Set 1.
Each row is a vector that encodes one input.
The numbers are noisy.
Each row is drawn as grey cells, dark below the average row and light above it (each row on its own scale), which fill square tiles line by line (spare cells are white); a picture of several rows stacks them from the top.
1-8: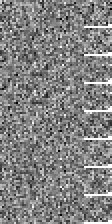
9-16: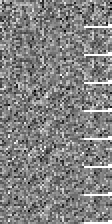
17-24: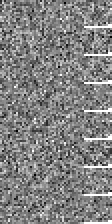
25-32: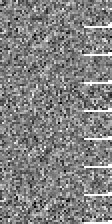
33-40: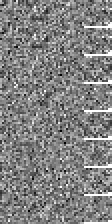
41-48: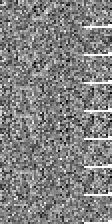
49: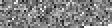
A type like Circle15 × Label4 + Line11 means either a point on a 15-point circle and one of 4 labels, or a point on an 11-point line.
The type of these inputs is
Bool × Bool × Bool.
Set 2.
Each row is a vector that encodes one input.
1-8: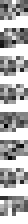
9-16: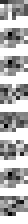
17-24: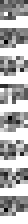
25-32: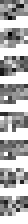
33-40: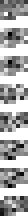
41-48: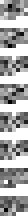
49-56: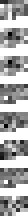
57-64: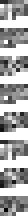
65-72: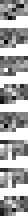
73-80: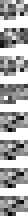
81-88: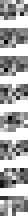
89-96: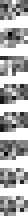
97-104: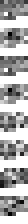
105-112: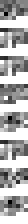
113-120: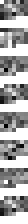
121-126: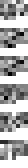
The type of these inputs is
Label8.
